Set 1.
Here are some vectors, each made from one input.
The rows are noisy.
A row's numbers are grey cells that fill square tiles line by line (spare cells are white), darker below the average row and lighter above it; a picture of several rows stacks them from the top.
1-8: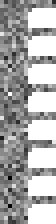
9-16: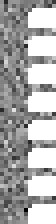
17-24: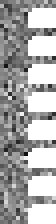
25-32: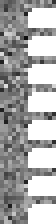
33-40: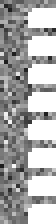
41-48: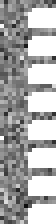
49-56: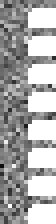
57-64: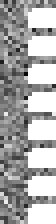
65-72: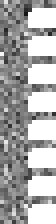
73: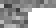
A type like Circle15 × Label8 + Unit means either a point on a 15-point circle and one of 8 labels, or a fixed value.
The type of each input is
Bool × Bool × Bool × Bool × Tree9.
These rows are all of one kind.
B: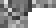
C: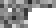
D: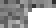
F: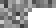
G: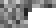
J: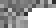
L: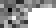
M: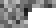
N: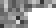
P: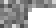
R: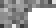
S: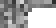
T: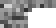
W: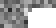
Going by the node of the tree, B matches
D, R, T and W.
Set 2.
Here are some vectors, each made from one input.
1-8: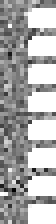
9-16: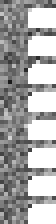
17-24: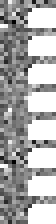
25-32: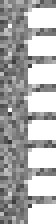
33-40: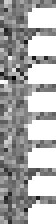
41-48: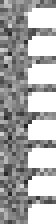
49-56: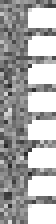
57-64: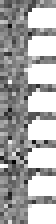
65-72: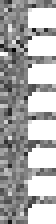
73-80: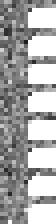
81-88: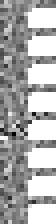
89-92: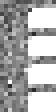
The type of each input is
List2(Line5).
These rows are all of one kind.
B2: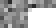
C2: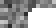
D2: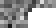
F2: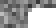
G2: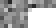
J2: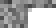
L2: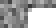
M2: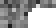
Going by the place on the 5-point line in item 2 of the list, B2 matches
G2 and L2.
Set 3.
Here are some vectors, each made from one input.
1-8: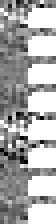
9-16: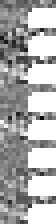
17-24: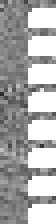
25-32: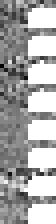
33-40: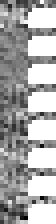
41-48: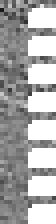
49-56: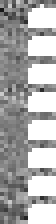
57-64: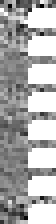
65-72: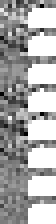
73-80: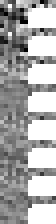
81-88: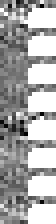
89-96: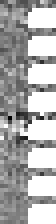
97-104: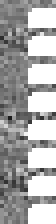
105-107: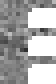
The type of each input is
Bool × Bool × Bool + Line7 × Line7 + Unit.
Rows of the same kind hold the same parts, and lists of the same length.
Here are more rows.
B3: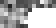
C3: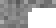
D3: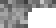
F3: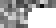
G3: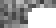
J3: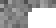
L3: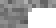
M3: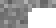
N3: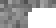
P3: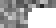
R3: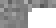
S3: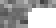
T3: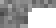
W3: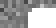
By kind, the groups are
B3, D3, G3, J3, N3, W3
C3, L3, M3, R3, S3
F3, P3, T3

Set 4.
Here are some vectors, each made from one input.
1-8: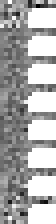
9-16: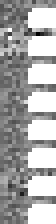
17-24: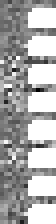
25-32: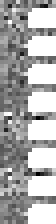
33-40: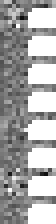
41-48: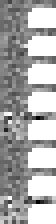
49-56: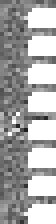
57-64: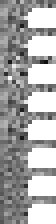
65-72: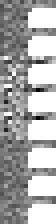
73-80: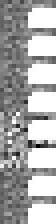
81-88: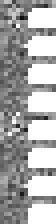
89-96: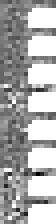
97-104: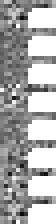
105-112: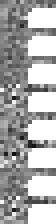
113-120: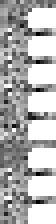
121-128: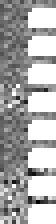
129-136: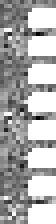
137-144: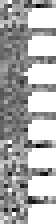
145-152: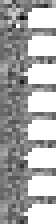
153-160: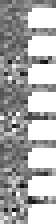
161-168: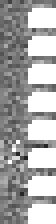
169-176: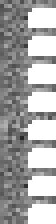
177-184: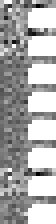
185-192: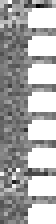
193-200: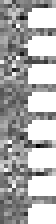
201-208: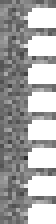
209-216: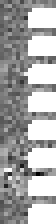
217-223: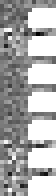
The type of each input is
Circle9 + Line17.
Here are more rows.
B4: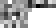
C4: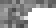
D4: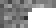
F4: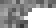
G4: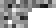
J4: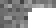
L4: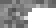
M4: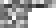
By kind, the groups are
B4, G4, M4
C4, D4, F4, J4, L4

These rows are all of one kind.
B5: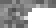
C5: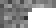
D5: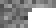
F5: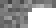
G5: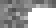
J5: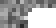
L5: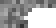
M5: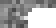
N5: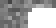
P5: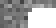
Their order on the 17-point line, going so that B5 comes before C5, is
J5, L5, M5, B5, G5, N5, F5, P5, C5, D5.
